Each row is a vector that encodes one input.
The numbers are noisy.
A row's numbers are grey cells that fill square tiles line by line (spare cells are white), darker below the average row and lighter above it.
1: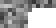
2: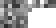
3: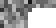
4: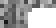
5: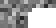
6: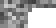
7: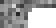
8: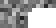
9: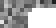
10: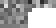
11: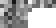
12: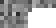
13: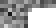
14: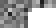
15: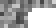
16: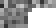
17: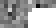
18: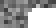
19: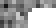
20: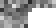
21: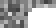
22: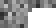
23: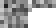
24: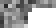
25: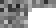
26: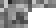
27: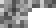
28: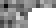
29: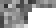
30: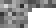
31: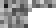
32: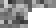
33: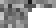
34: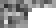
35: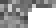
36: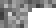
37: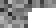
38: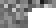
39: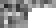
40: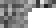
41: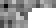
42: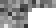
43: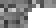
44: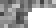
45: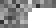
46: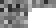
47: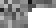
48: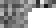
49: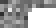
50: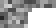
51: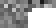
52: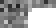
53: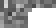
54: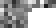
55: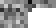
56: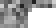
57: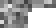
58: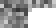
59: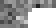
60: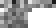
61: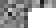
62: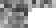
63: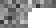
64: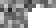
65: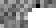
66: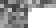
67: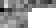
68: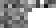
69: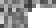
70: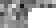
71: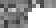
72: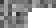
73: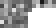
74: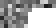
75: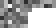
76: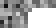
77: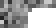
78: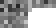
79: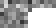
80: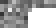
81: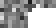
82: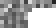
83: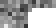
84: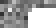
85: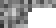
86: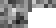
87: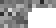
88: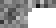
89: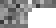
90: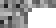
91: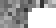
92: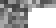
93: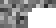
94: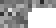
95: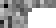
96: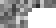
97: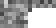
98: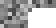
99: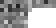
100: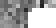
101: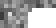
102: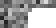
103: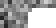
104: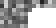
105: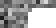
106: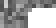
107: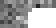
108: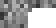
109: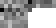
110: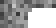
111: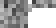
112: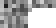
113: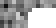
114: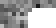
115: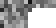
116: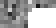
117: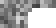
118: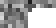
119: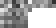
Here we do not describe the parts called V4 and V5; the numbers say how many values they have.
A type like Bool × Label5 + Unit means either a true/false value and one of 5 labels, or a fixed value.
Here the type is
(Line7 + V5) × (Tree8 + V4).
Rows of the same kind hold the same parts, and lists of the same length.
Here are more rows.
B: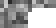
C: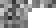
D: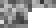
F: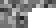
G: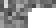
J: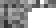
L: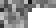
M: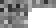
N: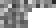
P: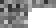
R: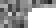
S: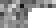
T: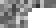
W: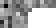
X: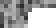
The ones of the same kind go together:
B, D, F, G, R
C, J, N, T
L, M, P
S, W, X

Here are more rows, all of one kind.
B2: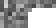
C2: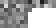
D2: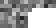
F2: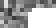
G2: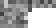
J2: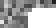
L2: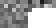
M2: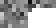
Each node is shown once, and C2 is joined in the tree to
B2 and G2.
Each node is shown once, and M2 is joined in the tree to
B2 and D2.
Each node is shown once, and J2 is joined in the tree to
F2.
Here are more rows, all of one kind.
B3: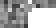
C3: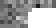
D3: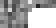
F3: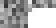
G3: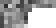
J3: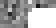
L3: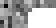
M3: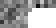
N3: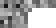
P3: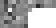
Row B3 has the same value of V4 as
D3, J3 and P3.
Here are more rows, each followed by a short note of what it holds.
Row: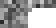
a point on a 7-point line and a value of V4
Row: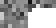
a node of an 8-node tree and a value of V5
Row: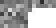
a value of V4 and a value of V5
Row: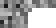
a point on a 7-point line and a value of V4
